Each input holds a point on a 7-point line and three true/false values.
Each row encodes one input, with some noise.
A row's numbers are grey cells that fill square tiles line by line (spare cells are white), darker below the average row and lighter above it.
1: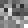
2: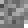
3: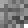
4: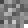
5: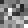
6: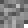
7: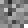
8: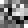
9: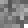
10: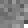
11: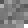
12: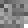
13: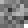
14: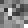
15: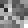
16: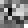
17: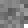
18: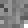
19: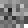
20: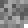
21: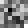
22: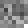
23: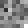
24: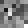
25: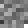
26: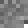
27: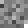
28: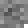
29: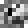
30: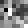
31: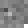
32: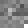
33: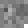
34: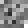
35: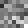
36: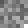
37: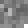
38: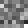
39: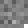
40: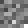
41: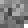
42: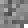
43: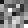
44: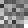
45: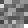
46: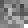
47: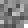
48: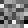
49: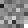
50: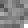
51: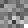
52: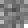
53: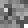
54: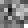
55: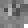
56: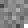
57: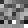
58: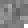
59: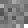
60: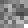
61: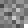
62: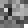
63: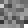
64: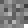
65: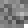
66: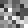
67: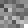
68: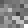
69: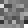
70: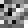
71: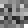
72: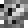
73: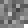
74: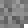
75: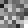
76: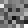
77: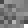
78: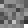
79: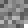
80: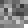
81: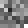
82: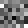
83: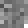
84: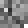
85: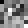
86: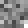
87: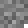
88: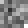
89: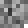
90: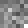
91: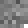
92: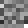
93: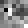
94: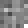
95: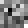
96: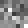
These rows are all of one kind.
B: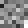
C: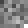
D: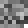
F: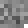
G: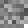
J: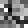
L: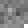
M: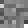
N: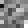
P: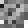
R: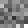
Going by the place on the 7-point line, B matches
C and N.
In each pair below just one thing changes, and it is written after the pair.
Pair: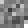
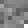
one of the three true/false values
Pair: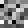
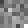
one of the three true/false values
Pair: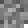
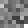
the place on the 7-point line
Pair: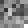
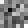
one of the three true/false values
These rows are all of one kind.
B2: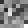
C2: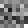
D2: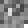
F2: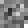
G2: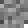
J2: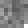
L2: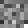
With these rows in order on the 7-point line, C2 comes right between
B2 and G2.
